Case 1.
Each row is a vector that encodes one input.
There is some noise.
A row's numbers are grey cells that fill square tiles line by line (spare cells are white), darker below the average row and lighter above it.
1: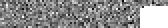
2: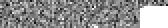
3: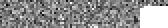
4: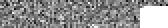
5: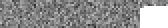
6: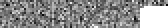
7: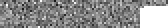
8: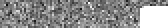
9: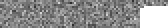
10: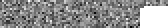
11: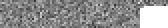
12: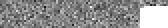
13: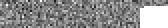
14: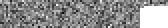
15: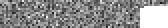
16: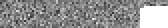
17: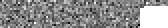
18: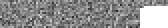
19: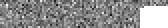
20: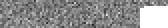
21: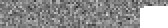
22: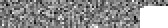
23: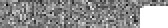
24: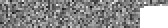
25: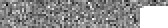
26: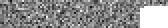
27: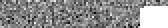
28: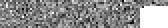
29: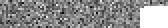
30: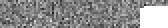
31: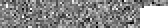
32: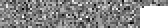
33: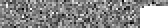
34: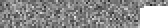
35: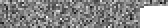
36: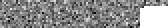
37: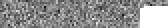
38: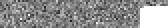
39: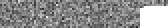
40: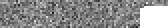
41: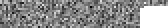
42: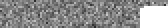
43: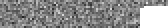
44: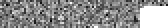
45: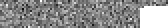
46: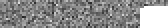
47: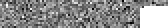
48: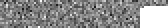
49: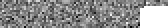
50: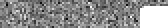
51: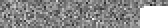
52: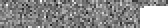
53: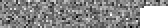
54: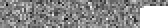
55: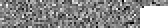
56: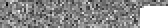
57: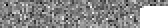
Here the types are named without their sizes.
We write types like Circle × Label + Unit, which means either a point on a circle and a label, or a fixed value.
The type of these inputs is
Tree.
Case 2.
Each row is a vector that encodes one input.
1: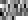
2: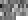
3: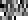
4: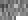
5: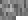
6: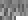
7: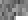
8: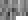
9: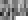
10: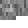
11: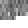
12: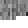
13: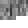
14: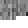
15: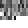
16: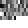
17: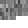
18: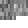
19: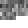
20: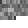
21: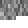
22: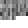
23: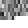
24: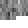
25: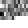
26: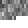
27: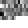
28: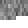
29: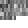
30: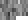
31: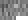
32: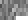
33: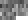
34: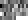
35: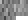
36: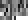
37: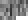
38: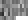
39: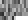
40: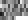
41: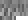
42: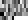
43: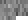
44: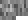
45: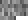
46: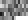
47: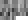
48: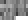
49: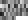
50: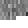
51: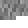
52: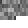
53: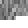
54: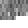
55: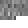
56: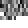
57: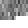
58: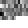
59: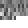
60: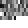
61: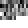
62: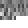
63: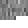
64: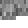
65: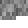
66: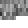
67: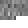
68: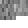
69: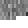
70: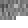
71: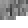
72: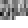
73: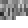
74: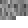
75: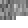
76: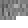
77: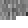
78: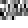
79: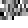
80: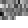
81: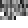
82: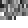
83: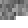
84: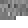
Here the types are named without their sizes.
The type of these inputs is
Circle.
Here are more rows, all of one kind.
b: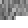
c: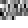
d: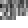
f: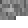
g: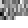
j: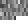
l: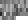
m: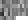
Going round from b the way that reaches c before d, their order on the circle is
b, g, m, j, l, f, c, d.
